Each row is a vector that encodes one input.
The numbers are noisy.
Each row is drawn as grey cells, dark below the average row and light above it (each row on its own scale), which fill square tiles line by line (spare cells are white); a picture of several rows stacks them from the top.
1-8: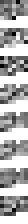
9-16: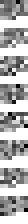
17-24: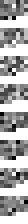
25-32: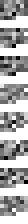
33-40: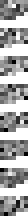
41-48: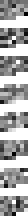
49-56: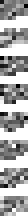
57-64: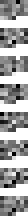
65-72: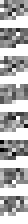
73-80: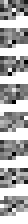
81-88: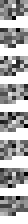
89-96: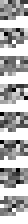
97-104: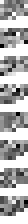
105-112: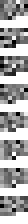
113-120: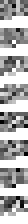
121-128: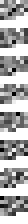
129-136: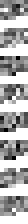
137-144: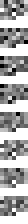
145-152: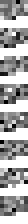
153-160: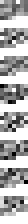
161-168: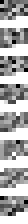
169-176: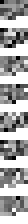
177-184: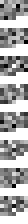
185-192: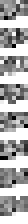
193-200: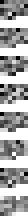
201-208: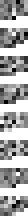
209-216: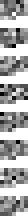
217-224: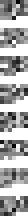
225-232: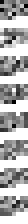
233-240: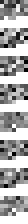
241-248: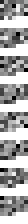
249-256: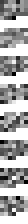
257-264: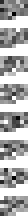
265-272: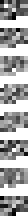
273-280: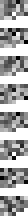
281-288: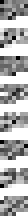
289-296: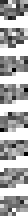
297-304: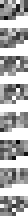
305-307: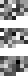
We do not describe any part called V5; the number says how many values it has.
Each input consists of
a list of up to two items, each one of 8 labels and a value of V5.
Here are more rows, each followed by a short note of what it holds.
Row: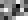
the empty list
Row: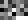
a list of two items
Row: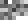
a list of one item
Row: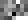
a list of one item
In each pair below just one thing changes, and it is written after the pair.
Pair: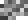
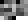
the value of V5 in item 2 of the list
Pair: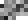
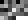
the label in item 1 of the list
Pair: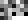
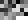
the label in item 2 of the list
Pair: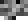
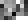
the label in item 2 of the list
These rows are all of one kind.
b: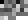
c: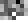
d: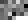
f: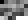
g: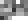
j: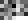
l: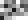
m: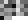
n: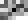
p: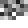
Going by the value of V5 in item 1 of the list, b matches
c, f, j and l.
